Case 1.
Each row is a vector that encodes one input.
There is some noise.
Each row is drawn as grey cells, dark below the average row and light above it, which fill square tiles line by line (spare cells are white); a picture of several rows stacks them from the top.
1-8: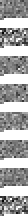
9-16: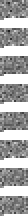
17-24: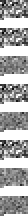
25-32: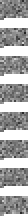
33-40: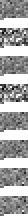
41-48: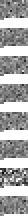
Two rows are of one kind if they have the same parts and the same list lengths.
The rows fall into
3 kinds.
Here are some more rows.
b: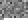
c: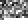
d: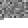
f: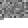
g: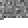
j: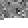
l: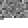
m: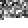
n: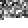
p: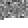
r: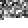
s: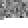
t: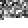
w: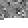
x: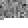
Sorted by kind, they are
b, d, f, g, l
c, m, n, r, t
j, p, s, w, x

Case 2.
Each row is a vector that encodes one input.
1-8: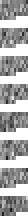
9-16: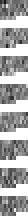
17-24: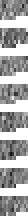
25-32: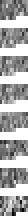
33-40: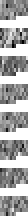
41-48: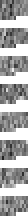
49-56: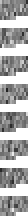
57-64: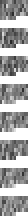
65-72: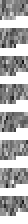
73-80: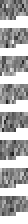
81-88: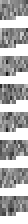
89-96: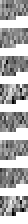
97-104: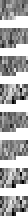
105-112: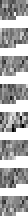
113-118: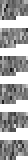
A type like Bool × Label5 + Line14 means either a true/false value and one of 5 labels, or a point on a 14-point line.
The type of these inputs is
List2(Line13).
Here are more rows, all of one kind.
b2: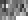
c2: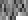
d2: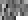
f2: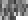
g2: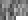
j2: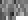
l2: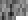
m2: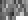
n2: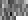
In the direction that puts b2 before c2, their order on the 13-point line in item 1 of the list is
b2, c2, m2, j2, g2, l2, d2, n2, f2.
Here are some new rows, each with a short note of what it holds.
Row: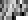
the empty list
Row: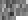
a list of two items
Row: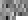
a list of one item
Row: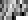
the empty list
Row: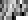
the empty list
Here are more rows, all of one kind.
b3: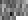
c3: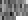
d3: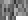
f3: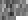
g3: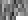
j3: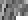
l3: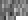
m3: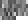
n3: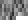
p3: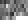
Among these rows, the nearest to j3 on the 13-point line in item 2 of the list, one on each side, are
d3 and n3.
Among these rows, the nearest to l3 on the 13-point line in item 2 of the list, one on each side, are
b3 and m3.
